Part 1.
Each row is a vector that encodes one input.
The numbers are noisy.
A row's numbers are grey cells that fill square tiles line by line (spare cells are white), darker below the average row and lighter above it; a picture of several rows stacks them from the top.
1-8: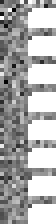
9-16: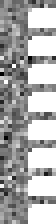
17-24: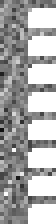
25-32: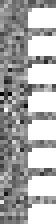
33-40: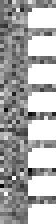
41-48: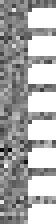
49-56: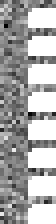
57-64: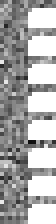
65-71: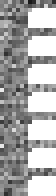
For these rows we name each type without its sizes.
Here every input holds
either a point on a circle, or a point on a line.
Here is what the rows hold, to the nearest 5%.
About 55% of them hold a point on a circle. The rest hold a point on a line.
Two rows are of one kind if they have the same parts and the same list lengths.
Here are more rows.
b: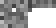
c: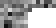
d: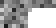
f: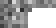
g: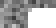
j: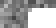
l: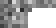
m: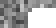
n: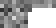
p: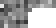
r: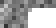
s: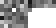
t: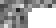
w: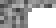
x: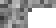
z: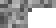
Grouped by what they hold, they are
b, c, d, g, j, r, s
f, l, m, n, p, t, w, x, z

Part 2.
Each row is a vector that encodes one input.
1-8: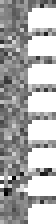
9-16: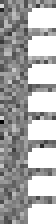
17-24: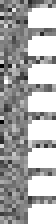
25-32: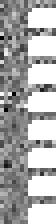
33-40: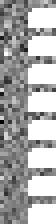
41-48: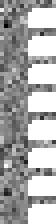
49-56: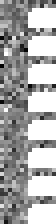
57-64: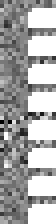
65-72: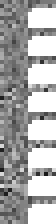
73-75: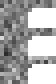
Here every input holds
either a point on a 5-point line, or a point on a 6-point line.
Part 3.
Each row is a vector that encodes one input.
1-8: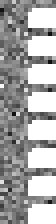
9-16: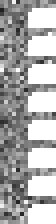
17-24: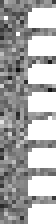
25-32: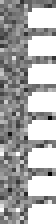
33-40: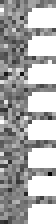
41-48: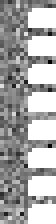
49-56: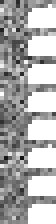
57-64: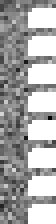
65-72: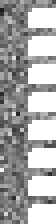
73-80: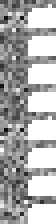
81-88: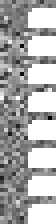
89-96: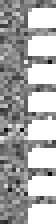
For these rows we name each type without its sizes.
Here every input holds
a point on a line, together with either a fixed value, or four true/false values.
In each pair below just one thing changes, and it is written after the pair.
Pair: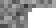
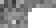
the place on the line
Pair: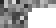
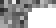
the place on the line
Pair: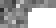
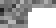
one of the four true/false values
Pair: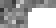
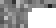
the place on the line
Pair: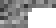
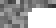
the place on the line
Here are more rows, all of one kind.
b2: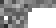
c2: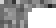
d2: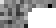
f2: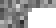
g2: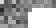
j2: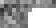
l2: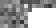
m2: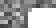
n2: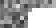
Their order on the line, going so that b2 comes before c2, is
m2, b2, n2, f2, j2, g2, c2, l2, d2.
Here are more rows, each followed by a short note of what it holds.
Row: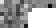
a point on a line and four true/false values
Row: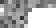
a point on a line
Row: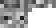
a point on a line
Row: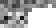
a point on a line
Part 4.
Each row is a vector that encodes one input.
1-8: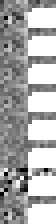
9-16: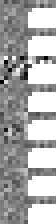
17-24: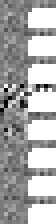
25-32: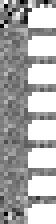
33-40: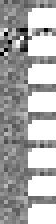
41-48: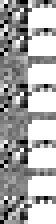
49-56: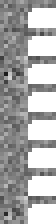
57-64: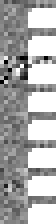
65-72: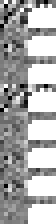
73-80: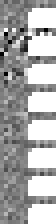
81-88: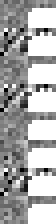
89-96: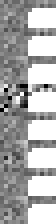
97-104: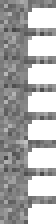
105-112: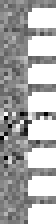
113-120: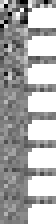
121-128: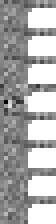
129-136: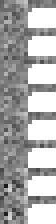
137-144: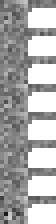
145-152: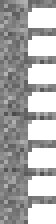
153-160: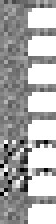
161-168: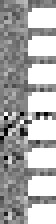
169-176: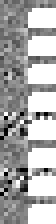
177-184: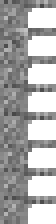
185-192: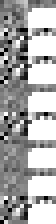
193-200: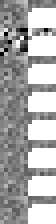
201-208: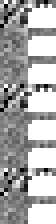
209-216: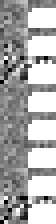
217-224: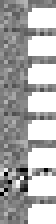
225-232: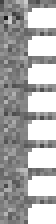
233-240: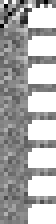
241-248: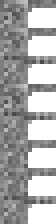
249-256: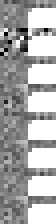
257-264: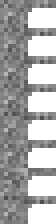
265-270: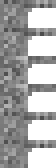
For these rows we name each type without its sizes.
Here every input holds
a point on a line and a true/false value.
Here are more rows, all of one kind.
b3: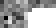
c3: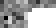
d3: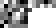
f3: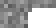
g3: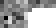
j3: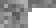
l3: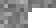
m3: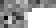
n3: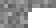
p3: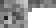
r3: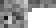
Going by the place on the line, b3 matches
c3, g3 and m3.
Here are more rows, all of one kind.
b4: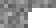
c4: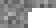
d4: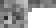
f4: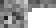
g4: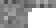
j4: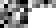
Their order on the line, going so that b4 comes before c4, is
f4, d4, b4, c4, g4, j4.
